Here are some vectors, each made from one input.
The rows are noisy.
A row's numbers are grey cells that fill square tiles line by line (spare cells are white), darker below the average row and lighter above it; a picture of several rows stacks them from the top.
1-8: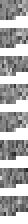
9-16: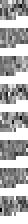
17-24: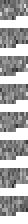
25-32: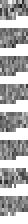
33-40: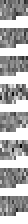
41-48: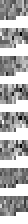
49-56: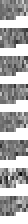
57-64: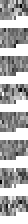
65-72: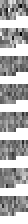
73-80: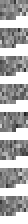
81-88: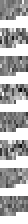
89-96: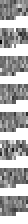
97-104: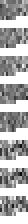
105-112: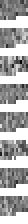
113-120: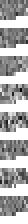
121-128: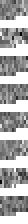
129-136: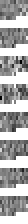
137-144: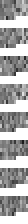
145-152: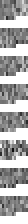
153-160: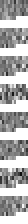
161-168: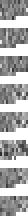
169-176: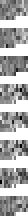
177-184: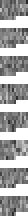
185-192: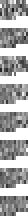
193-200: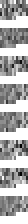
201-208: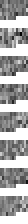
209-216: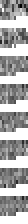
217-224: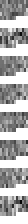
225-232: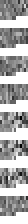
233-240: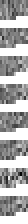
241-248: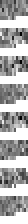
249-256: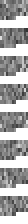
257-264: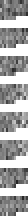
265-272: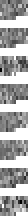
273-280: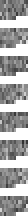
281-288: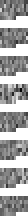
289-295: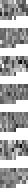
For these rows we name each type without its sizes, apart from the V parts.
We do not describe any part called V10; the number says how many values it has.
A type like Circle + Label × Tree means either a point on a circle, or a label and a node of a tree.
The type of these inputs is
Line + (Tree + Unit) × V10.
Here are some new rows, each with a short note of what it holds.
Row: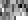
a point on a line
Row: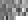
a value of V10
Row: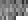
a node of a tree and a value of V10
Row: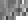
a value of V10
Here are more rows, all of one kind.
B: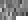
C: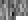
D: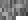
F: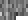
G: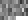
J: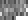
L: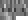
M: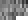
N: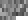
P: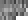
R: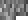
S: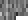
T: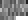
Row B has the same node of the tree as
D, N and R.
